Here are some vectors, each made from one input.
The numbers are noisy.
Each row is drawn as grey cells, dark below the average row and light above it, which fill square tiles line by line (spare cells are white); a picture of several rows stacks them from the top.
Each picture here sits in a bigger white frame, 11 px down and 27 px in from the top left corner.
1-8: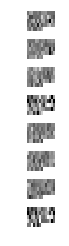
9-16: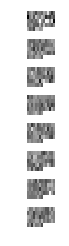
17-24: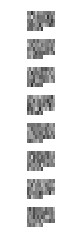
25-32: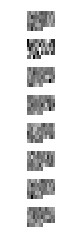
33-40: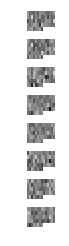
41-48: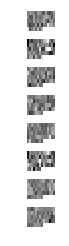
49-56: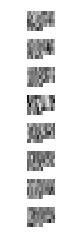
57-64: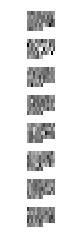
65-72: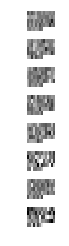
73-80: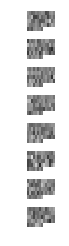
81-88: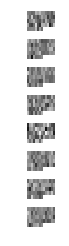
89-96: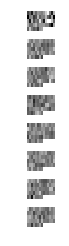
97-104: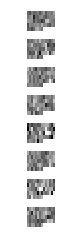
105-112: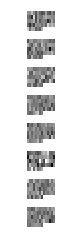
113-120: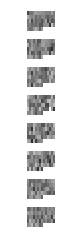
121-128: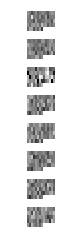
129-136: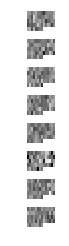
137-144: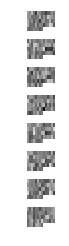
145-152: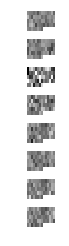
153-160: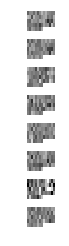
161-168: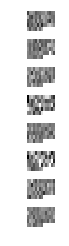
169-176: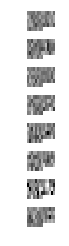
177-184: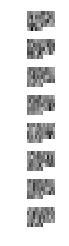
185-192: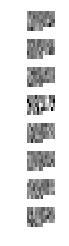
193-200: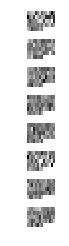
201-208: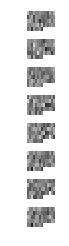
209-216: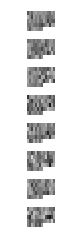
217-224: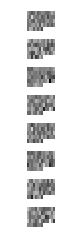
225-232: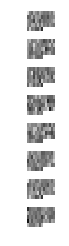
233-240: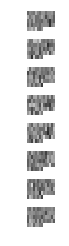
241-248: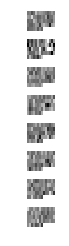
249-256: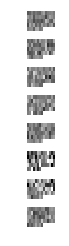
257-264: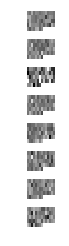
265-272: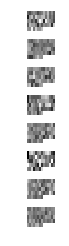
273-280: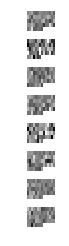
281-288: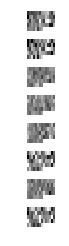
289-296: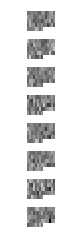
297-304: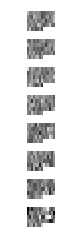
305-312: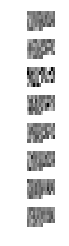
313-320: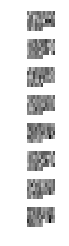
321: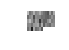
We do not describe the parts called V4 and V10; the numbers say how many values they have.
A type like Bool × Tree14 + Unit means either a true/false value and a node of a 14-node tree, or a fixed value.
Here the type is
((Bool × Bool × Bool + V4) × (Line13 + V10) + Circle8) × Circle8.
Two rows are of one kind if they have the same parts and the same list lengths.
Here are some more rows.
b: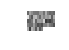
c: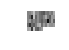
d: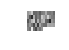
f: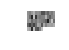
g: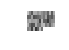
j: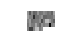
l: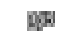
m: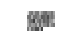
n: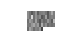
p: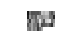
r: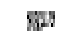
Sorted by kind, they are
b, d
c, f, g, l
j
m, n
p, r

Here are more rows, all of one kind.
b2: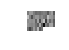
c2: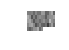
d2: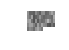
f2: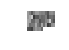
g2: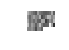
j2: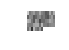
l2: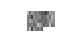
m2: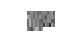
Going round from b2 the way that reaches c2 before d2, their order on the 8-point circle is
b2, c2, m2, d2, f2, j2, l2, g2.
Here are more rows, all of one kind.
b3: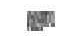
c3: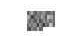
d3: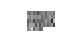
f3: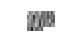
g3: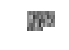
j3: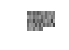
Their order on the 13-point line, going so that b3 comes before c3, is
d3, b3, j3, c3, g3, f3.
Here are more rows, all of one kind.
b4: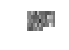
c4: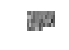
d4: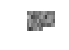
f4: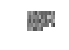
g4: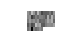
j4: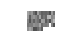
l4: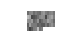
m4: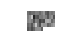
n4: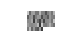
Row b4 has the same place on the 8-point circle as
f4 and j4.
